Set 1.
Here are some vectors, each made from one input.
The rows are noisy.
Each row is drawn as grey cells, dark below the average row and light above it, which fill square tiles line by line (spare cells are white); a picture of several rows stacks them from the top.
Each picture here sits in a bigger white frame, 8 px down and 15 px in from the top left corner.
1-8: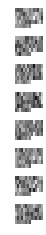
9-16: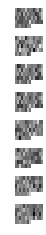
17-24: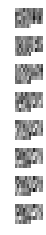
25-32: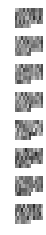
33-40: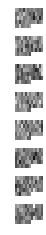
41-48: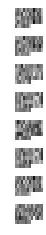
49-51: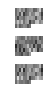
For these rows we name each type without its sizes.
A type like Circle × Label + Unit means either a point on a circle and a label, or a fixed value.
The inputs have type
Bool × Bool × Bool × Line.
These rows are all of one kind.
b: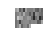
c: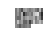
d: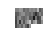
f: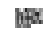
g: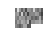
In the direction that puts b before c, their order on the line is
b, d, f, g, c.
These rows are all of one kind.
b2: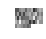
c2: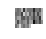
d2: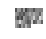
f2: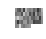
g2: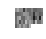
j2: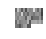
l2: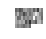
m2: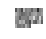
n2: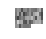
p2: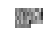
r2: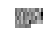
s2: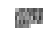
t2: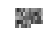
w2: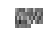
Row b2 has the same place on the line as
l2, n2, p2 and r2.
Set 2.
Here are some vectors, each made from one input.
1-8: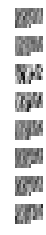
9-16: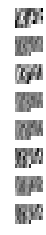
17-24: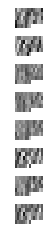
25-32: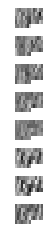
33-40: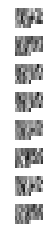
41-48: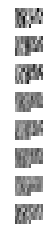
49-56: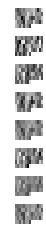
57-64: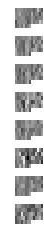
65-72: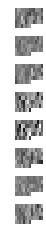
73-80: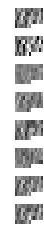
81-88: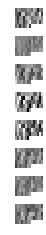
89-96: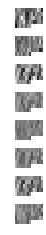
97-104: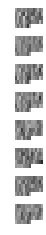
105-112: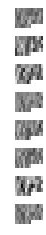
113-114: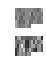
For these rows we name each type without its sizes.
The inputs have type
Bool × (Tree + Unit).
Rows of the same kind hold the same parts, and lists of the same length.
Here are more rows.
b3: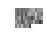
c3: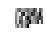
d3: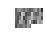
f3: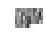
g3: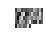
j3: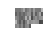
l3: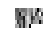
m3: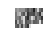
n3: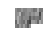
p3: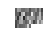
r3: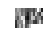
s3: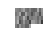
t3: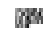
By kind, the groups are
b3, g3, r3
c3, d3, f3, j3, l3, m3, n3, p3, s3, t3

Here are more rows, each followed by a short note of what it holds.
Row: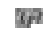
a node of a tree and a true/false value
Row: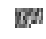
a node of a tree and a true/false value
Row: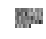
a true/false value
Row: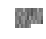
a node of a tree and a true/false value
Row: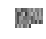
a true/false value
